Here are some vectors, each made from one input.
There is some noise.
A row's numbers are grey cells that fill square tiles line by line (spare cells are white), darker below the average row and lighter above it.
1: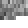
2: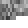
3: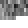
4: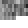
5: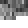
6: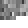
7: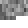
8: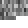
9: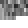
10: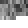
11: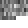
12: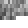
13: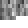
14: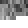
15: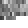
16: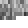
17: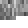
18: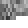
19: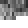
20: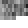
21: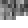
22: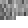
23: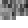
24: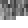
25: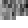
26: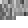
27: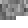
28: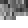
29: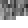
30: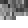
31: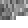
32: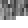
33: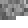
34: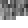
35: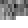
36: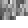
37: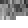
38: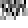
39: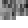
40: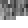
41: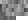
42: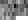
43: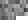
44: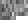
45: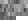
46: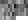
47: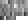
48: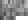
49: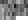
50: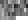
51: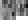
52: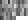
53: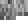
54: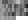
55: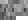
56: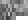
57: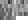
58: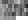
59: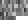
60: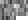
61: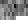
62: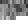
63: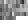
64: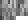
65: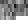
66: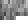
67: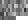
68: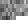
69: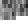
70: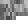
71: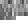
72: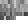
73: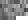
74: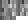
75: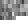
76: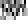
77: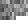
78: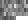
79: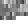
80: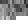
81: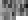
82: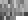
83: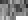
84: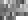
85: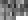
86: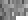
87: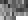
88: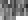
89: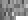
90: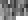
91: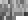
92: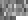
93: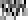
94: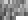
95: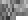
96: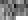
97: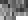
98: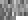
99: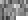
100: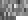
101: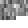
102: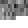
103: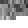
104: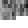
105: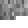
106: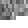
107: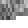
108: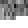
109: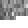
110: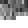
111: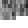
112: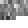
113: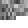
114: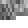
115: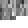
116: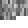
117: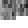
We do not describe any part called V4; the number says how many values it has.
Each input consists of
a list of up to two items, each a true/false value and a value of V4.
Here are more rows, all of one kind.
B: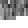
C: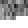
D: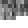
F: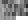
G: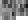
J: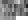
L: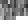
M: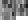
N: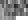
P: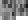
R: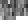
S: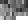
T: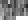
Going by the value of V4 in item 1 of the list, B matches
L, N, R and T.
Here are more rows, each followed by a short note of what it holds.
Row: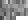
a list of two items
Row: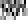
the empty list
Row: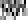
the empty list
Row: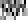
the empty list
